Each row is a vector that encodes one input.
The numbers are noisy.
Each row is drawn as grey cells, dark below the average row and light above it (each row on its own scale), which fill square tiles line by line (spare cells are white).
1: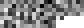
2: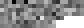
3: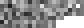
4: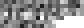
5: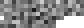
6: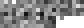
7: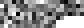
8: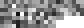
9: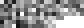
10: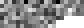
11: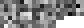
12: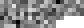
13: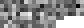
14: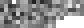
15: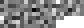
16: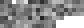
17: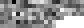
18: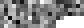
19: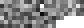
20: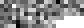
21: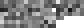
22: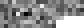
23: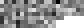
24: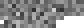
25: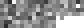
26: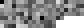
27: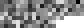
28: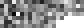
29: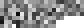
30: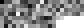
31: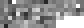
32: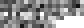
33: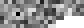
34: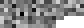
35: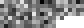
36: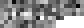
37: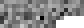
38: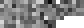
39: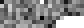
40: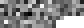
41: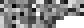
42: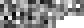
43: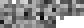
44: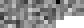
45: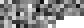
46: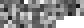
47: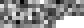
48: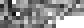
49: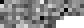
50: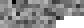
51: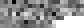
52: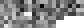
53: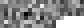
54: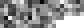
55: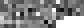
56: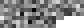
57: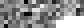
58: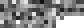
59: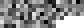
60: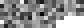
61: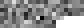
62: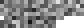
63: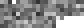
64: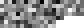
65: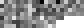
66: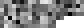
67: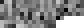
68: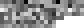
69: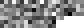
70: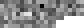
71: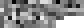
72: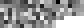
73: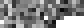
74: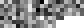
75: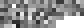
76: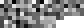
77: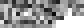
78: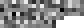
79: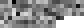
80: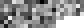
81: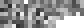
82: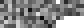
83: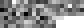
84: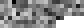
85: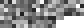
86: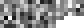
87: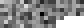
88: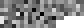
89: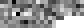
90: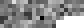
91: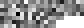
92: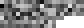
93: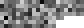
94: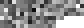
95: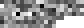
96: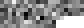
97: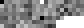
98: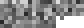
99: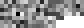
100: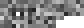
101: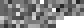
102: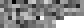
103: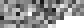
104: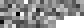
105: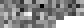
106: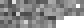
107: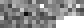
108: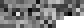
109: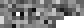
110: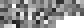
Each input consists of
a point on a 9-point line and a true/false value, together with either a fixed value, or a node of an 8-node tree.
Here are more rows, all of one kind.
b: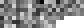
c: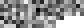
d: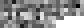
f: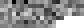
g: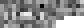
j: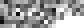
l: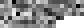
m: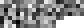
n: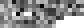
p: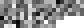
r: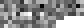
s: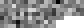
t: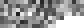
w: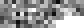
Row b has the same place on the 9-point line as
d, g and r.
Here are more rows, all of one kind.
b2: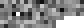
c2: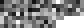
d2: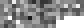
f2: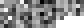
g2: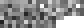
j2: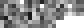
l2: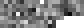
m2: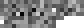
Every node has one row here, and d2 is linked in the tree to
b2 and f2.
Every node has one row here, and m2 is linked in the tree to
g2 and l2.
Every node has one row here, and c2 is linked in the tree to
b2 and j2.
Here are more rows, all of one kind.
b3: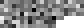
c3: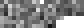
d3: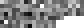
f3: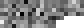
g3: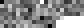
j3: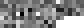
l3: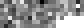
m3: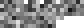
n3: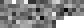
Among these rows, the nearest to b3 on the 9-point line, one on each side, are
f3 and n3.
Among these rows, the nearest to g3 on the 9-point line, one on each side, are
c3 and m3.
